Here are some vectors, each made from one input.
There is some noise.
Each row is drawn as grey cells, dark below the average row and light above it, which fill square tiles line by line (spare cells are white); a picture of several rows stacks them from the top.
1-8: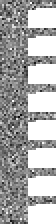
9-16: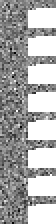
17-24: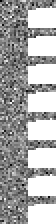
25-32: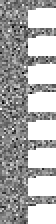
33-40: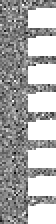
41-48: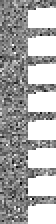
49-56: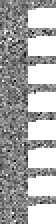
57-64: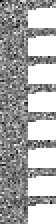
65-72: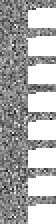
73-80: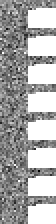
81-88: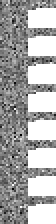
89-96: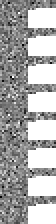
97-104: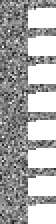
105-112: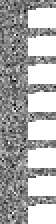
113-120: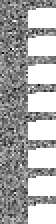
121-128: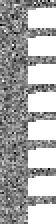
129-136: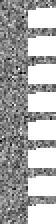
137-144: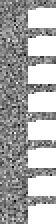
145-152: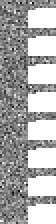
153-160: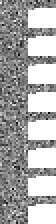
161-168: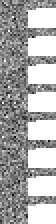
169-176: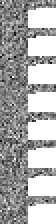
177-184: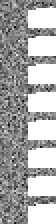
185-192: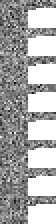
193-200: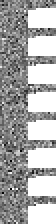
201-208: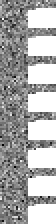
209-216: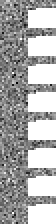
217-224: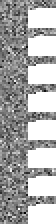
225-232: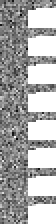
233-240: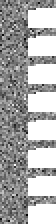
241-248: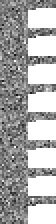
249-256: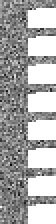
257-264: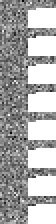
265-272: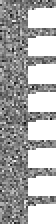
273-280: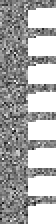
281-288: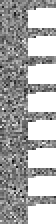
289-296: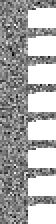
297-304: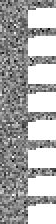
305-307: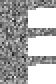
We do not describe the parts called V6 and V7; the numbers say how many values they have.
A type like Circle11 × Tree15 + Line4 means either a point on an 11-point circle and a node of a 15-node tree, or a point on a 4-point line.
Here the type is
(Bool × Bool × Bool + V6) × V7 + Tree12 × Tree12.
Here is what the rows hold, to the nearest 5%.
About 40% of them hold a node of each of two 12-node trees. The rest hold a value of V7, together with either three true/false values, or a value of V6.
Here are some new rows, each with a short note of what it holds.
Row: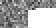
a node of each of two 12-node trees
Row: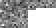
three true/false values and a value of V7
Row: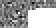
a node of each of two 12-node trees
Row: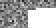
a value of V6 and a value of V7
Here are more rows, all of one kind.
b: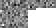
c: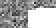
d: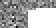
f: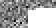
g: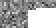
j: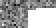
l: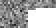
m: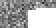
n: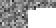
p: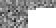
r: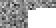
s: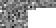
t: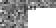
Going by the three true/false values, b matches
g, n and r.
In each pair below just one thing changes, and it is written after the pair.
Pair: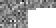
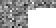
the value of V7
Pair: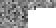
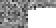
one of the three true/false values
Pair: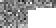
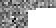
the value of V7
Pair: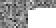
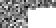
one of the three true/false values
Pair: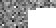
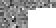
one of the three true/false values
